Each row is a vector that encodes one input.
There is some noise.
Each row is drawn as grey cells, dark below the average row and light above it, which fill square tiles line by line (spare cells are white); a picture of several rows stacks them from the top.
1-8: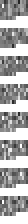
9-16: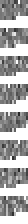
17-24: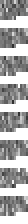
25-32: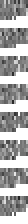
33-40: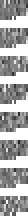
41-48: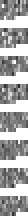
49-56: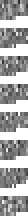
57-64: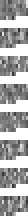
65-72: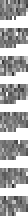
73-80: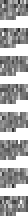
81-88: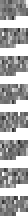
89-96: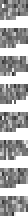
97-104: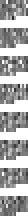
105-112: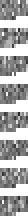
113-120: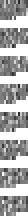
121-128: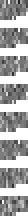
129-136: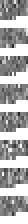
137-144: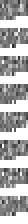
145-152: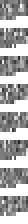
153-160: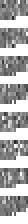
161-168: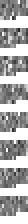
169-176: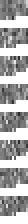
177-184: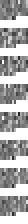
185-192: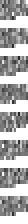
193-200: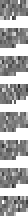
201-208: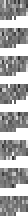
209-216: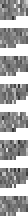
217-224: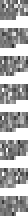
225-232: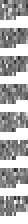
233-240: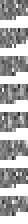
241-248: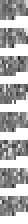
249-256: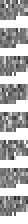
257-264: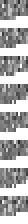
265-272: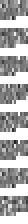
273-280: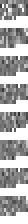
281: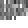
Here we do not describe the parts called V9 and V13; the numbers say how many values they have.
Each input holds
either a point on a 10-point line, or a true/false value and a value of V9, or a value of V13.
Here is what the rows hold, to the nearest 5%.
About 25% of them hold a point on a 10-point line. About 30% of them hold a true/false value and a value of V9. The rest hold a value of V13.
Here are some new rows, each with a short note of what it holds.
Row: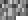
a point on a 10-point line
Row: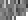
a true/false value and a value of V9
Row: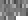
a value of V13
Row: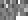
a value of V13
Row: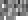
a point on a 10-point line
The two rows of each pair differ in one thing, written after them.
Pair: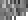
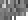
the value of V9
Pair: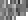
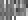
the value of V9
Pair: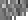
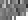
the value of V9
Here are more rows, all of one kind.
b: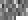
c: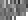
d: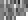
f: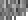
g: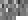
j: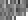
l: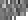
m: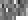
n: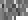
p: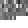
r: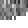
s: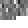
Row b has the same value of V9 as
f, m, n and s.
